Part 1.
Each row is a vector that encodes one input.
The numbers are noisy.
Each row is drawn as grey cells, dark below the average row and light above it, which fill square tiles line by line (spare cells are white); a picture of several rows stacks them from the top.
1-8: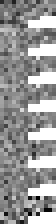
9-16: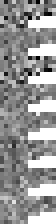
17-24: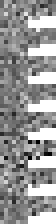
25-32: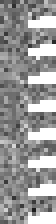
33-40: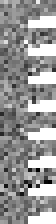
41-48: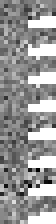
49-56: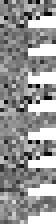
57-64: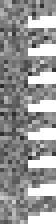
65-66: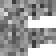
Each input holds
a list of up to two points on a 5-point line.
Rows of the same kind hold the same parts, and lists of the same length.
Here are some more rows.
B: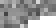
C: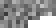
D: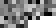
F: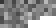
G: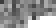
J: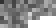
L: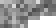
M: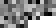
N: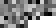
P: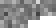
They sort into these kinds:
B, C, L, P
D, M, N
F, G, J

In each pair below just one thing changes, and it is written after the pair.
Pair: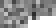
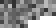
the place on the 5-point line in item 1 of the list
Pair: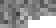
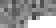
the place on the 5-point line in item 2 of the list
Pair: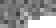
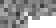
the place on the 5-point line in item 1 of the list
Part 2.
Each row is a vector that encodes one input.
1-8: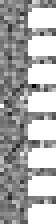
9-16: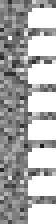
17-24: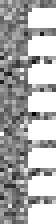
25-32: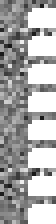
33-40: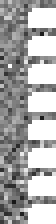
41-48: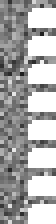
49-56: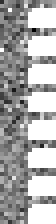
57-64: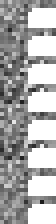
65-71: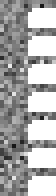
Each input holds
either a node of a 9-node tree, or three true/false values.
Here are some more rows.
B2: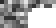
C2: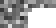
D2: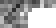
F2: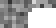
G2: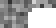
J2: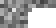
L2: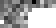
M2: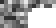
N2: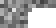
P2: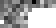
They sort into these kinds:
B2, C2, D2, L2, M2, P2
F2, G2, J2, N2

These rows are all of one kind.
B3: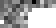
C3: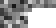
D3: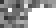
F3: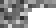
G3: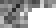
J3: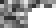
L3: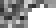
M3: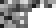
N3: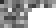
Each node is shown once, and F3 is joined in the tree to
C3, D3 and L3.
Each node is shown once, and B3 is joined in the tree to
G3.
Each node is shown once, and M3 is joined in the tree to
J3.
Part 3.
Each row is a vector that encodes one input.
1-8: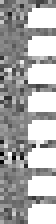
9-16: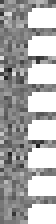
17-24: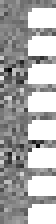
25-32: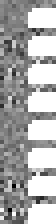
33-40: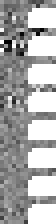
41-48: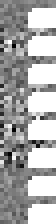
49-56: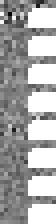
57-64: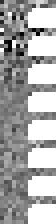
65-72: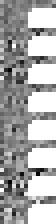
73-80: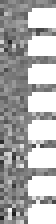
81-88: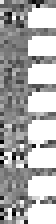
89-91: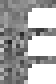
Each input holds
a point on an 11-point circle and a true/false value.
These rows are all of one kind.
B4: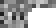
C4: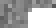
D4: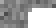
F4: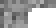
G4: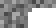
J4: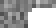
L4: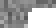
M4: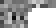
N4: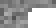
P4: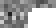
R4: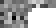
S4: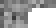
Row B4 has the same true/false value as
G4, J4 and N4.
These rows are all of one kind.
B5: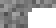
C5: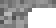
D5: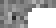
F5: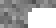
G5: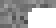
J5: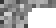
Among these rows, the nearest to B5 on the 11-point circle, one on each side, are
F5 and G5.
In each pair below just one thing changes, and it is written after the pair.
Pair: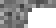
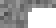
the place on the 11-point circle
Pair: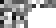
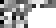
the true/false value
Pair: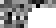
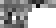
the place on the 11-point circle
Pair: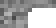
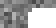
the place on the 11-point circle
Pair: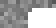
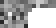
the place on the 11-point circle
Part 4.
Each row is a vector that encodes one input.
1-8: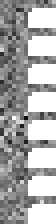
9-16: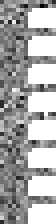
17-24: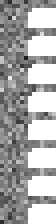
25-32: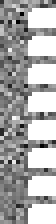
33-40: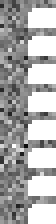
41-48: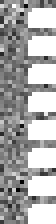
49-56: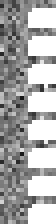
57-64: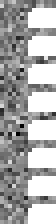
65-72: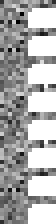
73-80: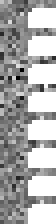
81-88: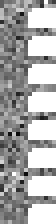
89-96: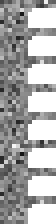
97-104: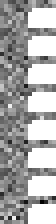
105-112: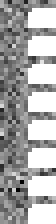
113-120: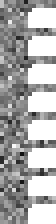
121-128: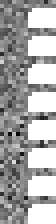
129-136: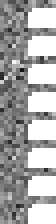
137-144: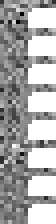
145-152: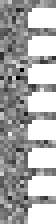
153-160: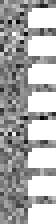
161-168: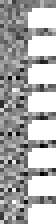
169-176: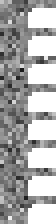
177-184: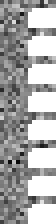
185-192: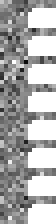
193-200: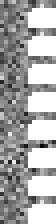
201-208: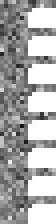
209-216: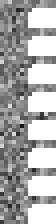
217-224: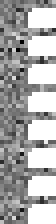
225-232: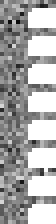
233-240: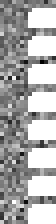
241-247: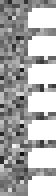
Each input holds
either a node of an 8-node tree, or four true/false values.
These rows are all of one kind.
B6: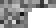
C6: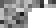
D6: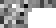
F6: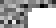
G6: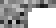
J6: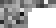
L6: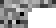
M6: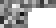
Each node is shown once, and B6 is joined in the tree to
G6, J6 and M6.
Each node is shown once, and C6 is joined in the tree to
J6.
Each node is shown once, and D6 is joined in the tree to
M6.
